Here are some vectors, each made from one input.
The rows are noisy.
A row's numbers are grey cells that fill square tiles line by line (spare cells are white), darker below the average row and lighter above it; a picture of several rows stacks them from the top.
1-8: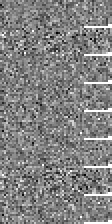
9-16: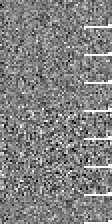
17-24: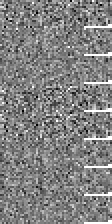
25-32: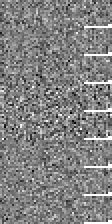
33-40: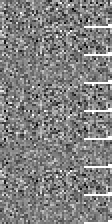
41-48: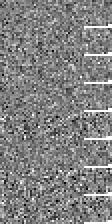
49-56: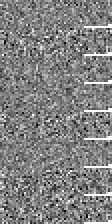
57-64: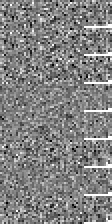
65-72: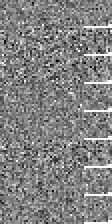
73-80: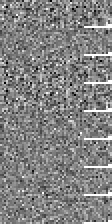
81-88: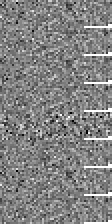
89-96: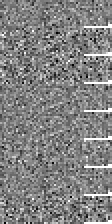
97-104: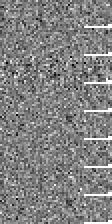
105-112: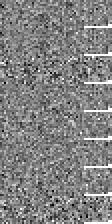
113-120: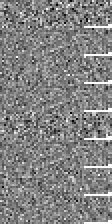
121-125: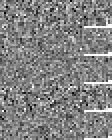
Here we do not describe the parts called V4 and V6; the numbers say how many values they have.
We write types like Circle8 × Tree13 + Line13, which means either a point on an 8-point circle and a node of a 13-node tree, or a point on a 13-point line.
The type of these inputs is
Bool × Bool × Bool × Bool + (Line5 + V4) × V6.
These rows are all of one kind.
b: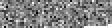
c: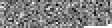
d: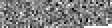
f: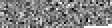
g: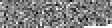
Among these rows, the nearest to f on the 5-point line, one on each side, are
d and g.
